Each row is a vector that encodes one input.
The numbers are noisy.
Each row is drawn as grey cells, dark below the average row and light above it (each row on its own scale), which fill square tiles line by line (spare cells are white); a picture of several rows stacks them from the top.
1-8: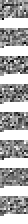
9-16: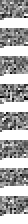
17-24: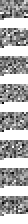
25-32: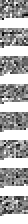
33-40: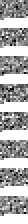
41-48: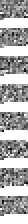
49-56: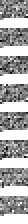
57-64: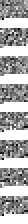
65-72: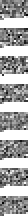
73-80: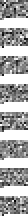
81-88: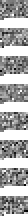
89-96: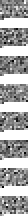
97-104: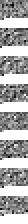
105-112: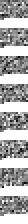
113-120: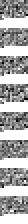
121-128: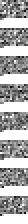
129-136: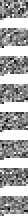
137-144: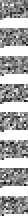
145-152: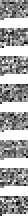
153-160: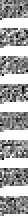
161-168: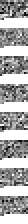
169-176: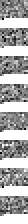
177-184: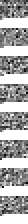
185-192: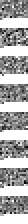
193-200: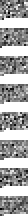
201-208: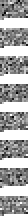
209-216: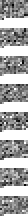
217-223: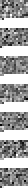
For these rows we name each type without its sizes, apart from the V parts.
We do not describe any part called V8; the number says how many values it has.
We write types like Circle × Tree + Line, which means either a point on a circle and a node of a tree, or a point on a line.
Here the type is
(Circle + Unit) × V8 + Line × Line.
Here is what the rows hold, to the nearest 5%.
About 35% of them hold a point on each of two lines. The rest hold a value of V8, together with either a point on a circle, or a fixed value.
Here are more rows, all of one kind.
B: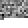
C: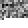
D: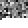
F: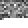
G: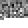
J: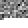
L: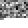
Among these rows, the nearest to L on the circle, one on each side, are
F and J.
